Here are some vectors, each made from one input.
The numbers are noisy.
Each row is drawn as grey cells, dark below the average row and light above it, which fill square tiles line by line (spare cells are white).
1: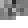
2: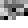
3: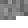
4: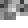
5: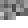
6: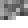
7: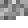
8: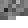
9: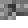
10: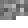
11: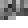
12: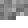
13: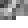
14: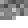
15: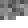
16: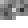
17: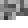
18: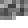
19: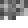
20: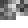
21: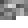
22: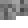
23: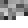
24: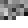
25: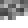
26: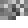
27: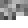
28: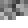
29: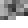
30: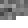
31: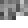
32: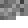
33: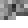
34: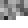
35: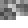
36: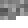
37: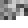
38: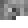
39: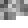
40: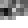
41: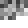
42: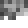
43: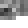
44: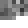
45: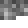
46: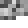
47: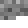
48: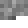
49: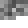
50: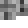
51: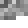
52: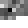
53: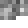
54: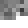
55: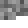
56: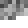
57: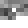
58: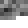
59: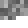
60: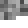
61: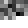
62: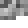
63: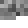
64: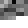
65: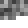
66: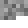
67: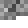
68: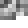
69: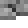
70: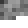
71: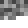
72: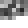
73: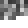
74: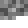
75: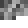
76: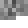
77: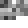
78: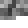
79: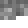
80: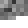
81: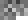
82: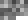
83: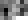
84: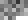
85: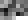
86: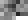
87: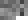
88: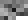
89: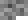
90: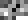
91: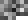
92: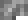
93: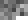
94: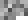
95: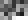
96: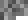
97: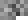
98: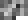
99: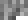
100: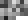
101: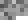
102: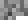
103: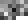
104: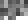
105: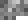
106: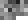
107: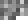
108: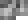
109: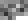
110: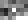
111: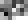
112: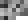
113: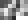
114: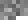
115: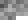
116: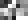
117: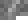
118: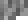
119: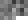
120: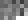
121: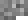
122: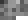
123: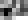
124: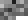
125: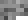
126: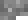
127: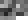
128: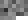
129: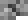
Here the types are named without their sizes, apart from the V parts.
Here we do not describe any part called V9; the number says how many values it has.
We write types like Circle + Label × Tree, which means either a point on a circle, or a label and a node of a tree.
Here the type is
Line × (Line + V9).
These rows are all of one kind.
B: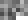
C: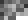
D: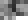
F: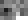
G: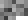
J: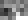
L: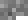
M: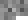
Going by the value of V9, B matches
F and J.
